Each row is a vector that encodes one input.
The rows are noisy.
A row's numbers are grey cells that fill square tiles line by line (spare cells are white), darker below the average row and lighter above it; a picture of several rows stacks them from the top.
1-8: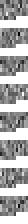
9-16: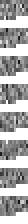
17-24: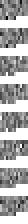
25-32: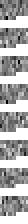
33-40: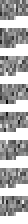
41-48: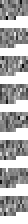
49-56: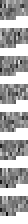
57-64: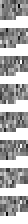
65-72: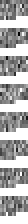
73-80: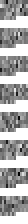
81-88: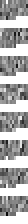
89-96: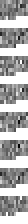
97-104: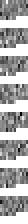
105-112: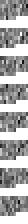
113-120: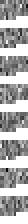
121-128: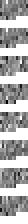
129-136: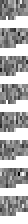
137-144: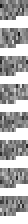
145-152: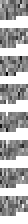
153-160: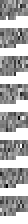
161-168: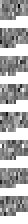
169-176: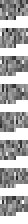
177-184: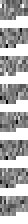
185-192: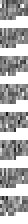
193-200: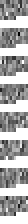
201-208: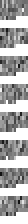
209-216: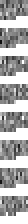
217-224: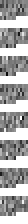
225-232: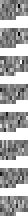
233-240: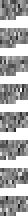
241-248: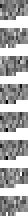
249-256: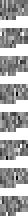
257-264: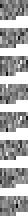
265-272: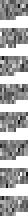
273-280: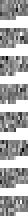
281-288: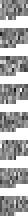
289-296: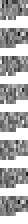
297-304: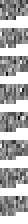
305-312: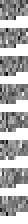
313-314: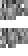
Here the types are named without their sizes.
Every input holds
four true/false values, together with either a node of a tree, or a list of points on a circle.
